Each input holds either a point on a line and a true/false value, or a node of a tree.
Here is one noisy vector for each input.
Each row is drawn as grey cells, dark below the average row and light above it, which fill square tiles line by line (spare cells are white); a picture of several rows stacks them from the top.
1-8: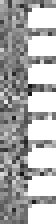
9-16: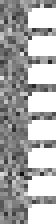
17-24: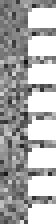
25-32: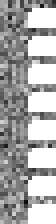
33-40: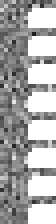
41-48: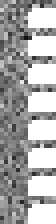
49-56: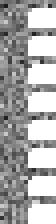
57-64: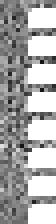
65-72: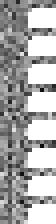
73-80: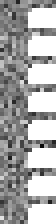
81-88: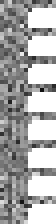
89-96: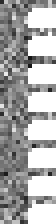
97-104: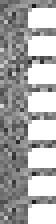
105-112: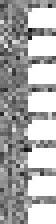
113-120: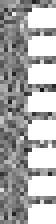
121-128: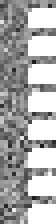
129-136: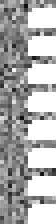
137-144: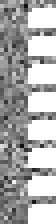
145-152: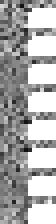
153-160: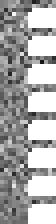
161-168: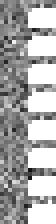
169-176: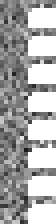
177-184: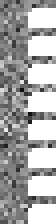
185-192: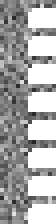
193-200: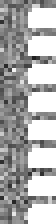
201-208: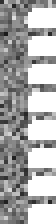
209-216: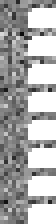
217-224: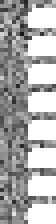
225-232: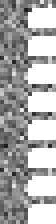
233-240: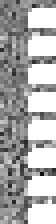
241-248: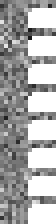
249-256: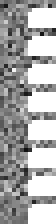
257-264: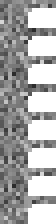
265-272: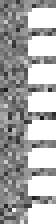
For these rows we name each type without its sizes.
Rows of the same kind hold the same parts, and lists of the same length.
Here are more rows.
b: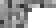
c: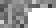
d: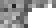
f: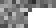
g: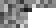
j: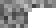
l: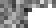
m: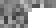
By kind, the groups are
b, d, f, g, l
c, j, m

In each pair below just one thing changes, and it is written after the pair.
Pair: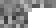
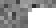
the true/false value
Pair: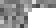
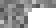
the place on the line
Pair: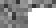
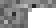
the place on the line
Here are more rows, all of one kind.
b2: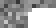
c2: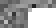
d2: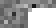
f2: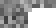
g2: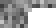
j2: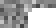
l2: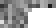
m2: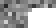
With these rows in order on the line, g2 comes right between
c2 and l2.
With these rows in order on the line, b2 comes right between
j2 and m2.
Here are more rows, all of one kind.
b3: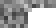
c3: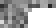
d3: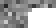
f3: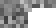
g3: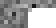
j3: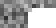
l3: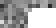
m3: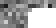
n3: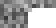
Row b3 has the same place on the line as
g3, j3 and n3.
